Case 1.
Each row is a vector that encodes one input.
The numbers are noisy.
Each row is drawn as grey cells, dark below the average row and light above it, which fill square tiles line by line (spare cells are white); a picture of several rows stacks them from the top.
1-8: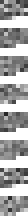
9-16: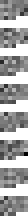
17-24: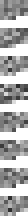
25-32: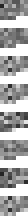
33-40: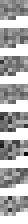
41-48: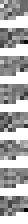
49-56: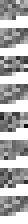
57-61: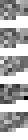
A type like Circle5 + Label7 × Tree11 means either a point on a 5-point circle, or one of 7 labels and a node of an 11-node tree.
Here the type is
(Bool × Bool × Bool + Unit) × Line4.
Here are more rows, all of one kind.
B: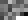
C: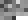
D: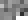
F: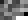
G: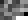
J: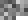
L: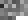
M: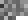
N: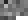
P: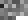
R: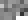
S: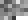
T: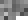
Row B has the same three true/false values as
D and R.
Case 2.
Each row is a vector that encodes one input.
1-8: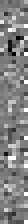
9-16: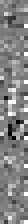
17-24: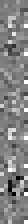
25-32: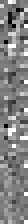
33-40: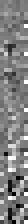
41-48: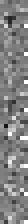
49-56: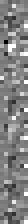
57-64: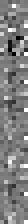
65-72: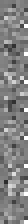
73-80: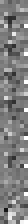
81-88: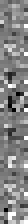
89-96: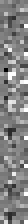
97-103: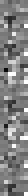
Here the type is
List2(Line8).
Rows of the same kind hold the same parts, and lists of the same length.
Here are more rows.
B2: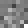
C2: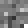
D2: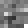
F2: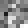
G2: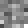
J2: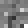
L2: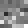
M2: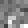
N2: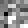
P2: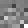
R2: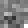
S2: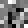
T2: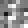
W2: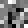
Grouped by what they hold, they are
B2, F2, G2, L2, M2, N2, P2, T2
C2, D2, J2, R2
S2, W2

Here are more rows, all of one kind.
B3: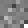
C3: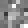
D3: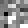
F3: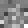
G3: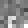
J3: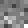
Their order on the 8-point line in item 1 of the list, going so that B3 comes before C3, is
F3, J3, B3, G3, C3, D3.
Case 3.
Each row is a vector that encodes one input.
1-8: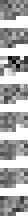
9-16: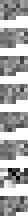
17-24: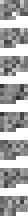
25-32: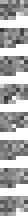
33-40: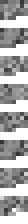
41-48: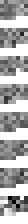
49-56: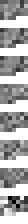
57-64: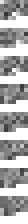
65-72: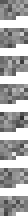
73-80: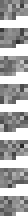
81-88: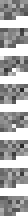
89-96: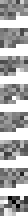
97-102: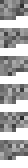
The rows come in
3 kinds.
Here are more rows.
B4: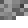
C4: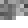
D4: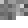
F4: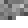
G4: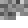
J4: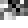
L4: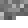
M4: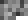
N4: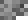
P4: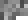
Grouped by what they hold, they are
B4, M4, N4, P4
C4, D4, F4, G4, L4
J4

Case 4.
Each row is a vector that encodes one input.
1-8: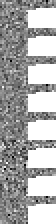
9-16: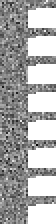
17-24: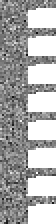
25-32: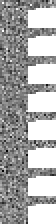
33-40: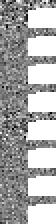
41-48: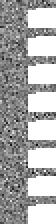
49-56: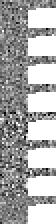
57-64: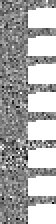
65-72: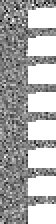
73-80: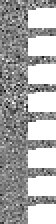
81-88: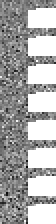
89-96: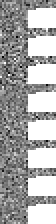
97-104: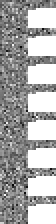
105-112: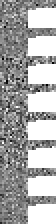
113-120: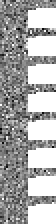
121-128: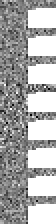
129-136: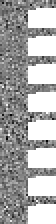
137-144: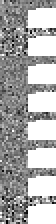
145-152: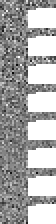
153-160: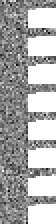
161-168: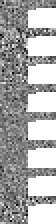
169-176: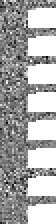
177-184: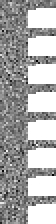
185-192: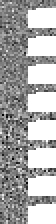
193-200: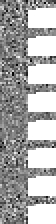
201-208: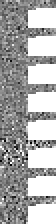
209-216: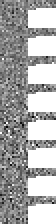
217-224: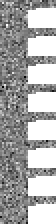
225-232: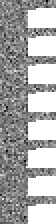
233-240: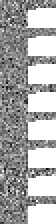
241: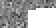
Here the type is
Bool × Bool × Bool × Bool × Circle11.
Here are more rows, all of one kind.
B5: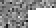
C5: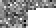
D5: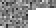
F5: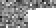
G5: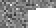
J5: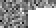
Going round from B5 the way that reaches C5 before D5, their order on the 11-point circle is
B5, C5, D5, F5, J5, G5.
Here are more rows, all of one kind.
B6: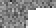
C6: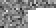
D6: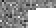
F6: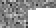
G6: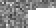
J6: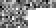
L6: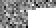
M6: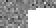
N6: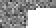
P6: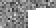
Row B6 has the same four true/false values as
C6 and M6.
